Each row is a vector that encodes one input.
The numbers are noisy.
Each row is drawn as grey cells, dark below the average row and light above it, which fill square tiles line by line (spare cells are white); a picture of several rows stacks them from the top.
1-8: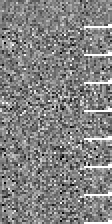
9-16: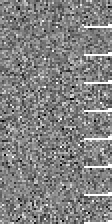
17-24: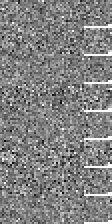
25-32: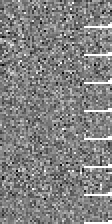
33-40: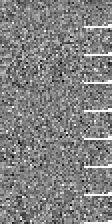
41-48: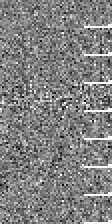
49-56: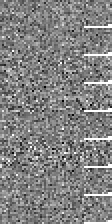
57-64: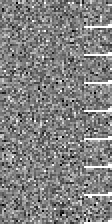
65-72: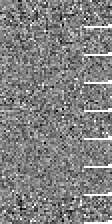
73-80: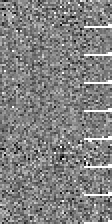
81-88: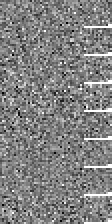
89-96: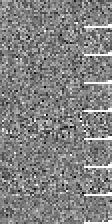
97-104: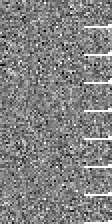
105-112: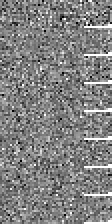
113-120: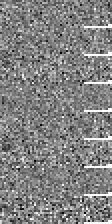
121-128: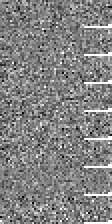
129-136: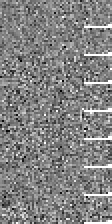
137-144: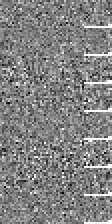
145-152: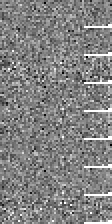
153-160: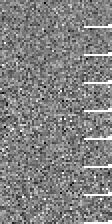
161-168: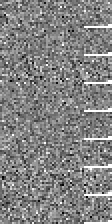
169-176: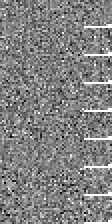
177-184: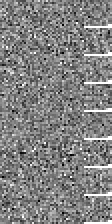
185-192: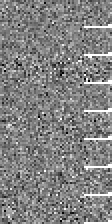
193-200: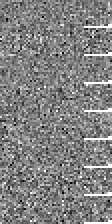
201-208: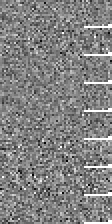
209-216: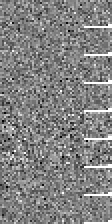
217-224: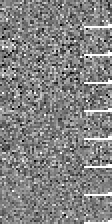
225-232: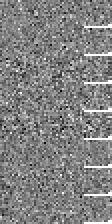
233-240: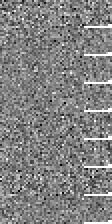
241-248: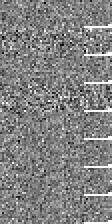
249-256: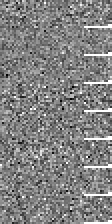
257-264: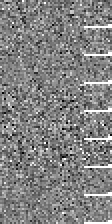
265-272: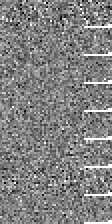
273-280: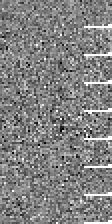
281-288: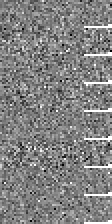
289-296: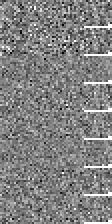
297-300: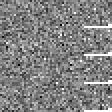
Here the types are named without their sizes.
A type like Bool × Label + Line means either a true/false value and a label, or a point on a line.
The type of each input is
(Bool × Bool × Bool × Bool + Circle + Unit) × Circle × Line × (Tree + Unit).
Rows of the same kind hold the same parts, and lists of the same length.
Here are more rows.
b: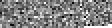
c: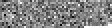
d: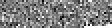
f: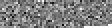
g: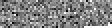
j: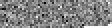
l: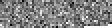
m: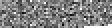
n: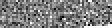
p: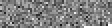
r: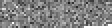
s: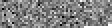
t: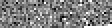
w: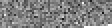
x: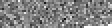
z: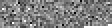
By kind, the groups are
b, m, n, t
c
d
f, j, l, r, z
g, p, s
w, x

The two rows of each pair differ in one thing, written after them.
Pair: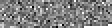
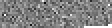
the place on the circle
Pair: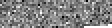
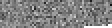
the place on the circle
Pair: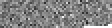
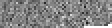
the node of the tree
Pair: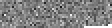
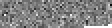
one of the four true/false values
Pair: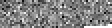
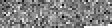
the place on the line
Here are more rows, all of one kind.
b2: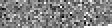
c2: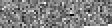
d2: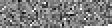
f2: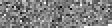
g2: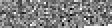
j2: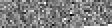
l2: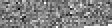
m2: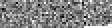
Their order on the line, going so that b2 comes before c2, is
g2, m2, f2, j2, d2, b2, c2, l2.
